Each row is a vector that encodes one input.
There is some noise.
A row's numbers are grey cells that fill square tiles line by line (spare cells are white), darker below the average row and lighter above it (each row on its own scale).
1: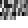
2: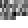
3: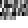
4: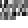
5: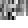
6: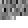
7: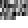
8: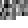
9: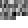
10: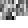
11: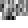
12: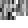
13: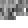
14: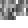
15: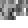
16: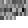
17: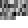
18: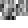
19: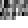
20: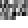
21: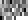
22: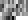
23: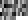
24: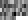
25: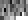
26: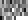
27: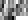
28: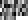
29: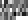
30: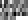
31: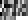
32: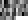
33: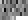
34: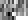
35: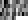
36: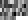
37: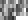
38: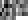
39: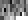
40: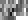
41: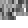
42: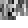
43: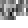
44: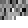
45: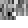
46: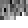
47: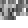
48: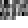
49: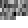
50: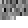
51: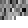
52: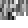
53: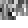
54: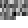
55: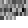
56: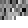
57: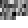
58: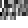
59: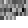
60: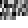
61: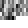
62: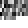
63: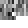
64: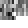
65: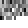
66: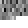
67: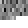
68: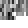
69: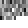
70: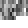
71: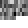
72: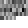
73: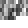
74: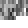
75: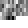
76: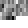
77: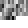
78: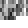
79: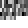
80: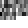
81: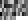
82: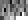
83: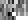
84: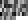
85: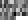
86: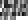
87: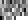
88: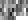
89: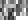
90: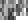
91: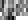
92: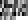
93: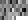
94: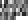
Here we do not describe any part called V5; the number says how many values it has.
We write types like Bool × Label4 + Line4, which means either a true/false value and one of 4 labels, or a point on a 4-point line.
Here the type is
Bool × Line9 + V5.
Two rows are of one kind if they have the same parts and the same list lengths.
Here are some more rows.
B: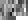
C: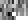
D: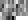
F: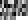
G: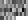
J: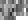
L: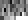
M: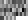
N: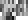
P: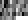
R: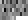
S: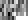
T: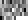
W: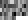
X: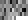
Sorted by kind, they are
B, C, D, F, J, N, P, S, W
G, L, M, R, T, X

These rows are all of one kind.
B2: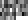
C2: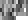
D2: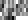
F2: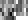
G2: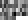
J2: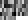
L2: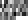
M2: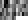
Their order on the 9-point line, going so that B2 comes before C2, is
M2, B2, C2, F2, J2, D2, G2, L2.
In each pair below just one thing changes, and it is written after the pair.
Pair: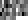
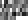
the place on the 9-point line
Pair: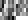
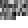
the true/false value
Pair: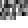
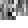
the true/false value
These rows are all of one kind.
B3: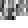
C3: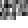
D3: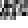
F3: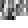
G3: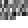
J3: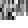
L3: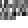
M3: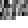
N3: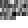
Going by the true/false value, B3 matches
F3 and J3.
